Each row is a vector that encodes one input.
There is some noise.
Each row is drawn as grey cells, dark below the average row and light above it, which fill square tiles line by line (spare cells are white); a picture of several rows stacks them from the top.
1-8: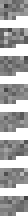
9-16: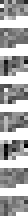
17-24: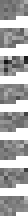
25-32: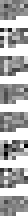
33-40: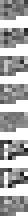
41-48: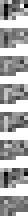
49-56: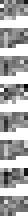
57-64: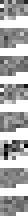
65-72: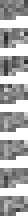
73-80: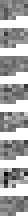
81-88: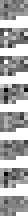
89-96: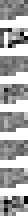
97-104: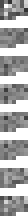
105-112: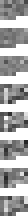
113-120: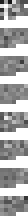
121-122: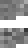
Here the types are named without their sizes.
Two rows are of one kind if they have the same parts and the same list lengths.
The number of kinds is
4.
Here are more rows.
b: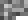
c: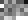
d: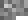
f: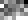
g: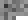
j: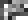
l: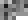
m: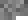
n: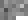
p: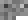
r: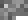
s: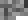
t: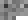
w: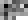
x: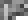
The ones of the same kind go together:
b, d, l
c, f
g, n, p, t, w
j, m, r, s, x

